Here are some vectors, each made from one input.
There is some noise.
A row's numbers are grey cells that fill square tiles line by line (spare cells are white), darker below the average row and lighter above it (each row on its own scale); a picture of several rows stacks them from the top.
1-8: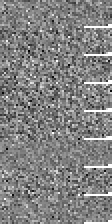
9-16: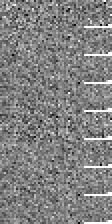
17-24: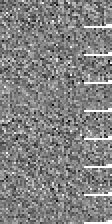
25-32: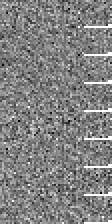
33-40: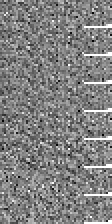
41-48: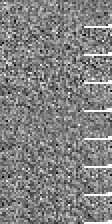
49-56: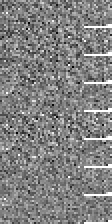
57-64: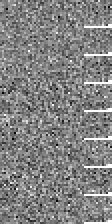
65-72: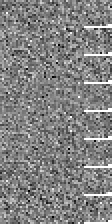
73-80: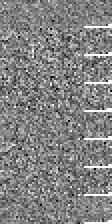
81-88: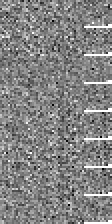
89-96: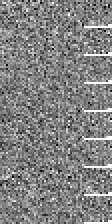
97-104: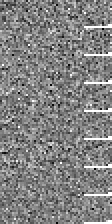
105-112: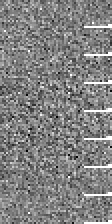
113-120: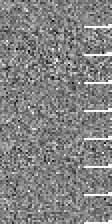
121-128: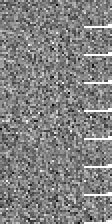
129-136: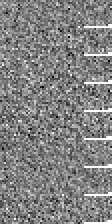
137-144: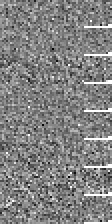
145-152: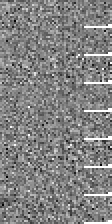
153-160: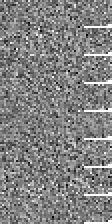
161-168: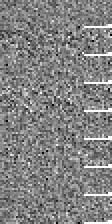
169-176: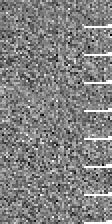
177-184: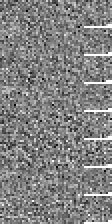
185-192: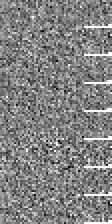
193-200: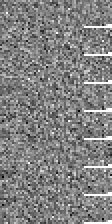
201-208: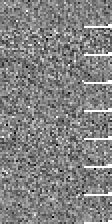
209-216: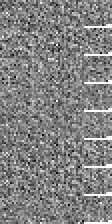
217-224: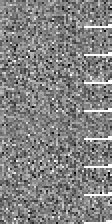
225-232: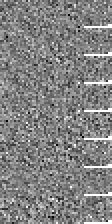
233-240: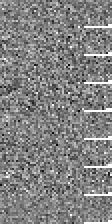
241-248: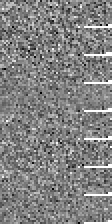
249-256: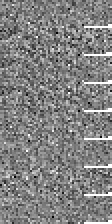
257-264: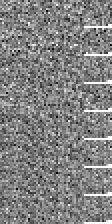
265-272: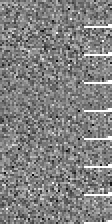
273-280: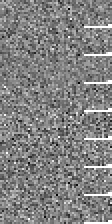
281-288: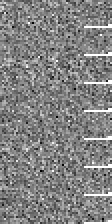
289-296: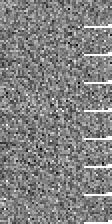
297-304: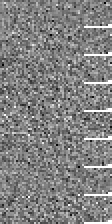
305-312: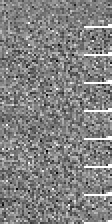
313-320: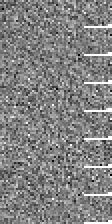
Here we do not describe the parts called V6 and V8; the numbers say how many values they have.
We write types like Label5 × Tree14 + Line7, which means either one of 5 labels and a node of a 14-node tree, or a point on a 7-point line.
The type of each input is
Label7 × Line11 × V6 + Tree10 × V8.
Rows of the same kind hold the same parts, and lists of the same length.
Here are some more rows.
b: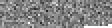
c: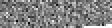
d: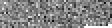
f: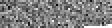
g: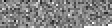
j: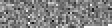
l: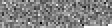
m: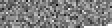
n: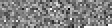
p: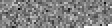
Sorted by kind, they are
b, d, g, j, l, n, p
c, f, m

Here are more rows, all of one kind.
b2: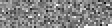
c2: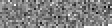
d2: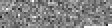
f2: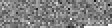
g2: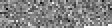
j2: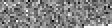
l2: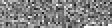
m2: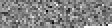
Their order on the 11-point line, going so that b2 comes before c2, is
d2, b2, j2, m2, g2, f2, l2, c2.
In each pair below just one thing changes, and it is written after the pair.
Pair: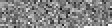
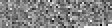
the value of V6
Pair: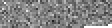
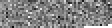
the value of V6
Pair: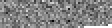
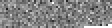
the value of V6
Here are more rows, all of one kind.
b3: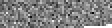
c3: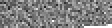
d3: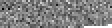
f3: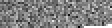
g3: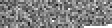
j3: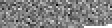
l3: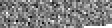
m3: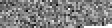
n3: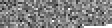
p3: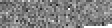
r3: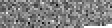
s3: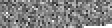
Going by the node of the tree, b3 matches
l3 and r3.
